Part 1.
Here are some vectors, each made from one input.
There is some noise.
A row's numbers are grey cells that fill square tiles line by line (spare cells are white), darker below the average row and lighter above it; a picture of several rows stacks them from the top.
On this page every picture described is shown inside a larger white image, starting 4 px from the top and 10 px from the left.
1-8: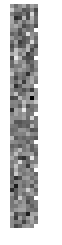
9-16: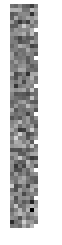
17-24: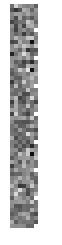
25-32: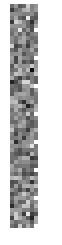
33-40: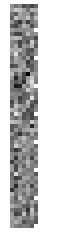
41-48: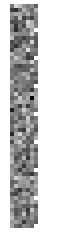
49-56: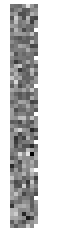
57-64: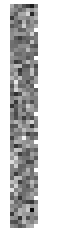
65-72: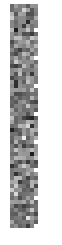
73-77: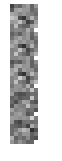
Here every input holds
either a point on a 6-point line, or three true/false values.
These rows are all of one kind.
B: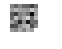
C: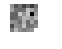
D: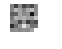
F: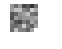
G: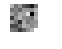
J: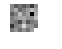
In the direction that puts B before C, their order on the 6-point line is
F, B, D, J, C, G.
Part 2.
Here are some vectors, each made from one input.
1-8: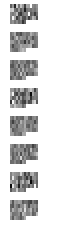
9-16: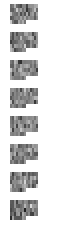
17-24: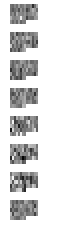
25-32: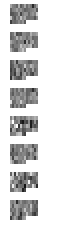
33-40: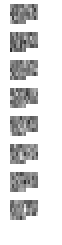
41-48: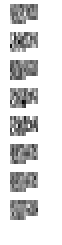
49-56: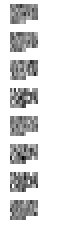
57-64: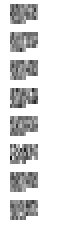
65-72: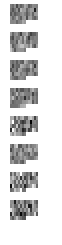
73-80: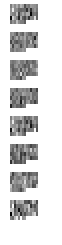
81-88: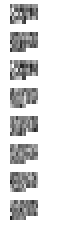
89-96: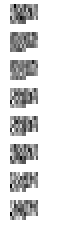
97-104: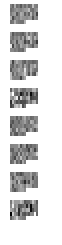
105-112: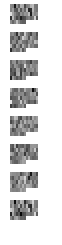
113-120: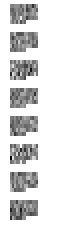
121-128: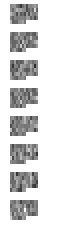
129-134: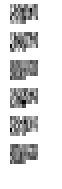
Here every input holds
either one of 8 labels, or a node of an 18-node tree.
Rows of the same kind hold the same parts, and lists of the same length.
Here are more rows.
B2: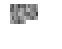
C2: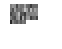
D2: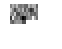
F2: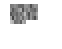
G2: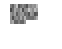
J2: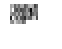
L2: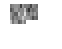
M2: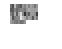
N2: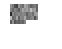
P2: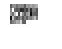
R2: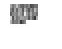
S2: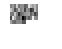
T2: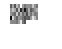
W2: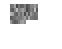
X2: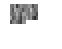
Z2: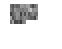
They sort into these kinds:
B2, C2, F2, G2, L2, M2, N2, R2, W2, X2, Z2
D2, J2, P2, S2, T2

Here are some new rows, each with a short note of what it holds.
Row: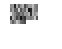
one of 8 labels
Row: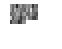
a node of an 18-node tree
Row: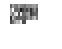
one of 8 labels
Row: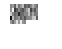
one of 8 labels
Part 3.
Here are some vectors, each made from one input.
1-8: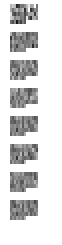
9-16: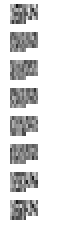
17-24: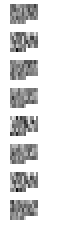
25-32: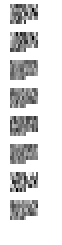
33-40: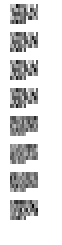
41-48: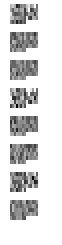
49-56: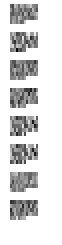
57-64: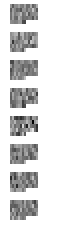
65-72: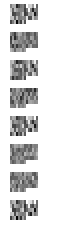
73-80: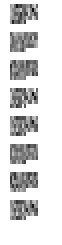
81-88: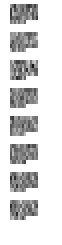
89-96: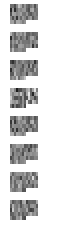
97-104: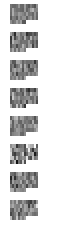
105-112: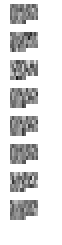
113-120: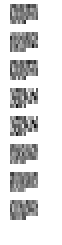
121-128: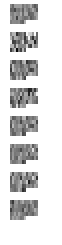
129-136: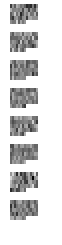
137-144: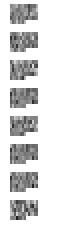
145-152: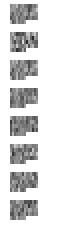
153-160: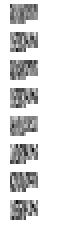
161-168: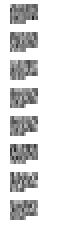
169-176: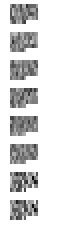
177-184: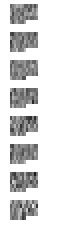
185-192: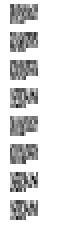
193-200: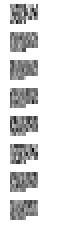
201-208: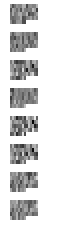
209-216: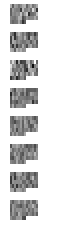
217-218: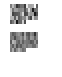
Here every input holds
either one of 4 labels, or a point on a 10-point line.
